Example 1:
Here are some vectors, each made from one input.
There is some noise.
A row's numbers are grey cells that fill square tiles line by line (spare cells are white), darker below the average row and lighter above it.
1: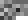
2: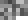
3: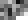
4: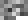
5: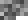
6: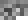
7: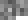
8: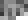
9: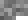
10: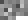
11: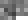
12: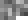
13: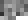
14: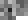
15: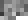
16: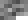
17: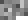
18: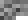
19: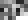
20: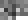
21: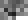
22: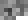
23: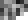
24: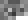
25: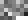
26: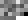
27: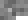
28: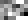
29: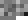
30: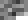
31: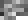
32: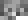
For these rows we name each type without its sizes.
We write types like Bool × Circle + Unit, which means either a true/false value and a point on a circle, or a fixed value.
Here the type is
Line.
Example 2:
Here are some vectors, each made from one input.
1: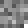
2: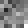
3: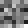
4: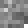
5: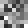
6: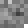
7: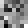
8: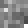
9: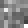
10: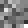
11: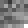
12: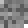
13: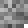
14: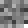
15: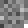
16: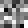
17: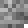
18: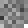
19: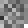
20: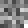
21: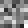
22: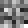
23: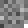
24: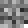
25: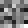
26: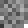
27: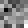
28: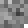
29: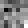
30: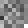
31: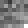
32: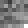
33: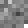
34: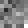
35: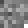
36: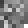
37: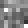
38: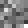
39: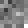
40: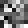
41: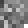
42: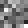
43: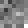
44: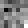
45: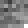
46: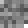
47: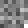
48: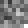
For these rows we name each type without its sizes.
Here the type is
Bool × Bool × Bool.
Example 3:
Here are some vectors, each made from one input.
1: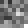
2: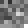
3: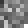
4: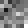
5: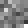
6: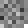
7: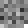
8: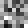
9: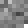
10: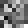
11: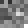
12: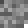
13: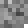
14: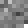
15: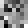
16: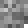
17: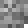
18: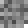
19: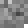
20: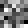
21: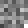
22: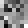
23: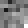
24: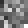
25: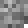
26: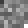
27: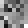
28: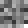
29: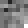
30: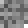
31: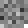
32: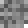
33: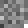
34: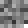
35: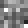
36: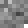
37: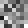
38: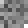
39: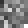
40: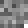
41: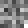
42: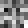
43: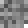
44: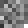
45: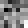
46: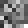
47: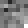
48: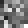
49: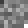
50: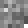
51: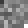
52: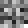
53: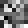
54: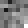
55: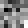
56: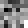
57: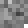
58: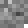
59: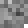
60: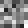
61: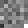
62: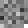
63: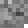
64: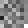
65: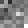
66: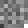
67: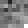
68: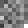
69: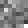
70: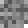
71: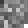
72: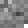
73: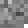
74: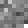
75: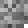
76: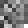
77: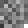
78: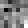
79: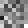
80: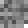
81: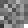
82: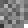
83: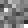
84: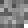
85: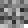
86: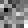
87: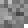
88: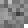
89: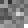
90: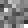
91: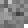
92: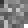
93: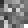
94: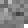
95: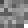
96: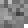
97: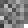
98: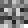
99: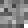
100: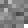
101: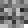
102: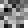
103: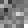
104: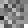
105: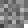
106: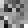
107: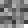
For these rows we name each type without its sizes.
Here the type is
Bool × Bool × Bool.
